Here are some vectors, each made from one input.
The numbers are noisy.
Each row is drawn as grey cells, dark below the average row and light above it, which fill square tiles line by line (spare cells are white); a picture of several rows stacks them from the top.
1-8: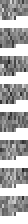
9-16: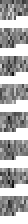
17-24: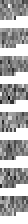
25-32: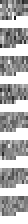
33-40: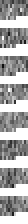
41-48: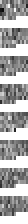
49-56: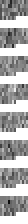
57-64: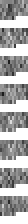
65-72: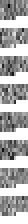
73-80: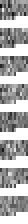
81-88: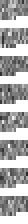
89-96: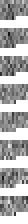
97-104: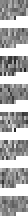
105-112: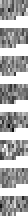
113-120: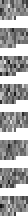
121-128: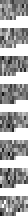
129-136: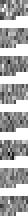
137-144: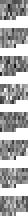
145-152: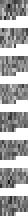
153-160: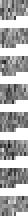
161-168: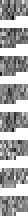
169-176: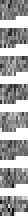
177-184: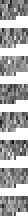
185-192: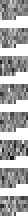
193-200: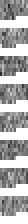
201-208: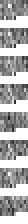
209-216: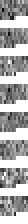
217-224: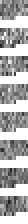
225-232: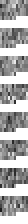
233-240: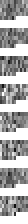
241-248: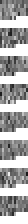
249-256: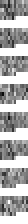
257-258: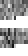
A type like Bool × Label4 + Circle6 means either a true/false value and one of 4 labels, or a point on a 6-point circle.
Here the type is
List2(Line7).
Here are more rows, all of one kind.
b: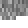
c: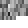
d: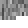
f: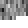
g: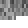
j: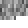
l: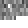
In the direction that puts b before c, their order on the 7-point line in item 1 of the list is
d, b, j, c, l, g, f.
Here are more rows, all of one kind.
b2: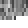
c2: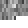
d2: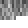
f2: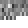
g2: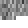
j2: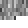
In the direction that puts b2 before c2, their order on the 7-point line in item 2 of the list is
j2, b2, f2, d2, c2, g2.
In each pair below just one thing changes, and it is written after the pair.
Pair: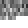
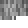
the place on the 7-point line in item 2 of the list
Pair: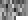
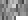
the place on the 7-point line in item 1 of the list
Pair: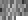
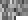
the place on the 7-point line in item 1 of the list
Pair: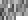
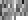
the place on the 7-point line in item 2 of the list
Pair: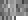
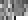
the place on the 7-point line in item 2 of the list
